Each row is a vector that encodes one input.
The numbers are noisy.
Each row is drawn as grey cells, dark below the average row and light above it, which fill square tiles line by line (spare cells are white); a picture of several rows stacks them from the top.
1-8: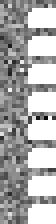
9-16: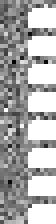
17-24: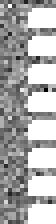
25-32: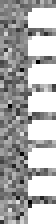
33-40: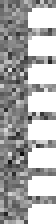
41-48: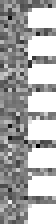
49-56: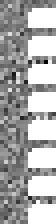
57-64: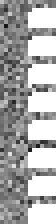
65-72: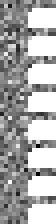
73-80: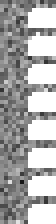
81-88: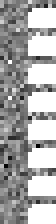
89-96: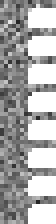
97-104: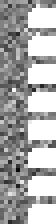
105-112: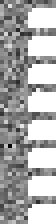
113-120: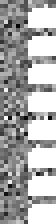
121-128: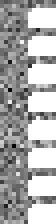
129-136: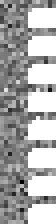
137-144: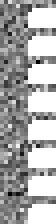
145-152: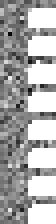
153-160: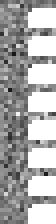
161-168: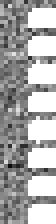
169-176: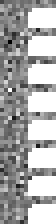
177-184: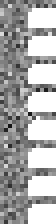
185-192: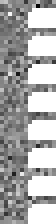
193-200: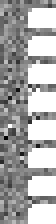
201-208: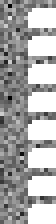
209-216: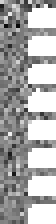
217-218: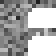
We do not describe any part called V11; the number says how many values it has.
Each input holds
a value of V11, together with either a point on an 18-point circle, or three true/false values.
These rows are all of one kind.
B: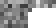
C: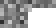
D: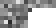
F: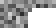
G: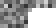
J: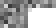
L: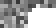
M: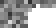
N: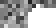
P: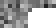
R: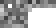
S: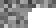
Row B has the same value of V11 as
D and N.
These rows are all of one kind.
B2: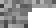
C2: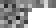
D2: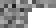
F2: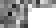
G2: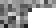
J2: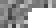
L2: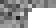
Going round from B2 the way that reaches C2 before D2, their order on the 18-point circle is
B2, G2, F2, L2, C2, D2, J2.
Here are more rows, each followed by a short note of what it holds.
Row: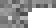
three true/false values and a value of V11
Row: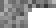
three true/false values and a value of V11
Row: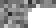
three true/false values and a value of V11
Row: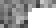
a point on an 18-point circle and a value of V11
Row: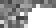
three true/false values and a value of V11
